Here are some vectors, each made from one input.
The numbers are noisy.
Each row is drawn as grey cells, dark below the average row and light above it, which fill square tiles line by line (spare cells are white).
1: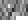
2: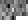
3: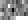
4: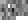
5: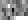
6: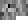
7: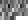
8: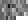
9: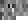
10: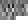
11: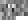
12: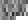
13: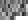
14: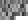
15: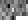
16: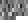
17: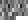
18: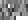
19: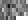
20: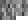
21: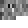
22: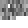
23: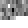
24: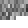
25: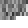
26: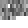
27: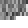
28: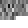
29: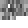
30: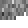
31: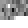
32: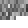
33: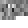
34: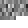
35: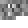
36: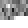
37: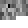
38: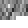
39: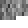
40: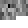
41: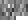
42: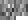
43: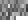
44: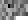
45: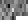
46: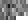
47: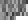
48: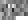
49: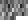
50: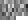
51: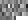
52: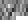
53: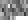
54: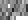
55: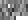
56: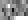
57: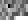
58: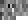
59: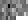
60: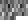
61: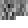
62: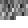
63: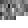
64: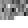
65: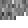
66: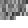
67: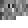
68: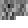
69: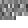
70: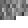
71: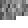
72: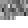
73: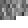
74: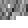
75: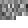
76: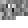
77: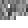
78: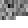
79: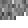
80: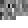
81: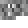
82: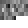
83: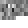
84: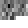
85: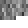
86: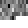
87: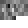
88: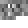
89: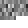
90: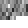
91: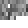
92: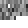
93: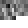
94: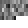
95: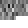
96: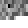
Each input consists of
a true/false value, together with either one of 7 labels, or a point on a 6-point line.
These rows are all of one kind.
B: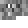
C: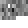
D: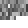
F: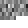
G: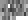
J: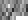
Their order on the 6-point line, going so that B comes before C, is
B, F, C, J, D, G.
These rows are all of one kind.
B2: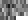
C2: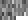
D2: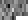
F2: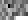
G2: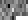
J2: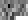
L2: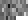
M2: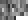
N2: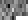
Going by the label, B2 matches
J2 and L2.
